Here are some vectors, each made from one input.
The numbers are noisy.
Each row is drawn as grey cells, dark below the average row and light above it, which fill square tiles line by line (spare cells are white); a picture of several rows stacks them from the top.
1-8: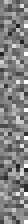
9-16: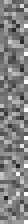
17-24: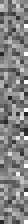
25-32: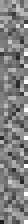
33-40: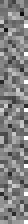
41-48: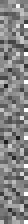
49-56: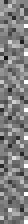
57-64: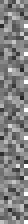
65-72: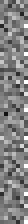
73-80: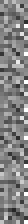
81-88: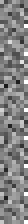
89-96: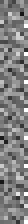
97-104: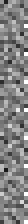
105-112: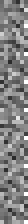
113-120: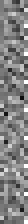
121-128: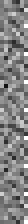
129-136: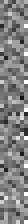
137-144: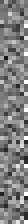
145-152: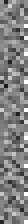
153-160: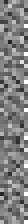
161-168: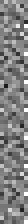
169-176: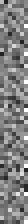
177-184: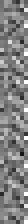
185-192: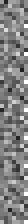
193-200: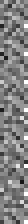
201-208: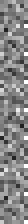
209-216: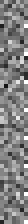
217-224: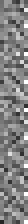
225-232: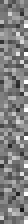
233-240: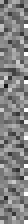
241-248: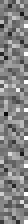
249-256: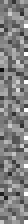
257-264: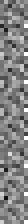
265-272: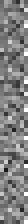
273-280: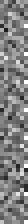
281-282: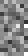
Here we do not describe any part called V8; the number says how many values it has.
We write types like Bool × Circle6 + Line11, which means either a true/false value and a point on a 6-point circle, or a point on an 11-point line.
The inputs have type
(Line7 + V8) × V8 + List2(Bool × Line5).
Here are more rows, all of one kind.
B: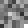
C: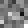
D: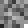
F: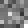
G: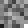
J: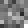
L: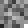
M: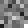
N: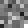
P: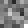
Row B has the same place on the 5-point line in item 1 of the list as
D, G, L and P.
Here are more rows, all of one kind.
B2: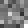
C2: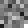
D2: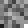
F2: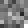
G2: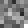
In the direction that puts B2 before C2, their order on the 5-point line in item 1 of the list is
B2, F2, C2, G2, D2.
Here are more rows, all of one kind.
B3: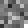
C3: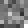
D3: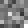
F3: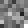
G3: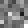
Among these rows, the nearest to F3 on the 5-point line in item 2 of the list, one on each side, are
C3 and G3.
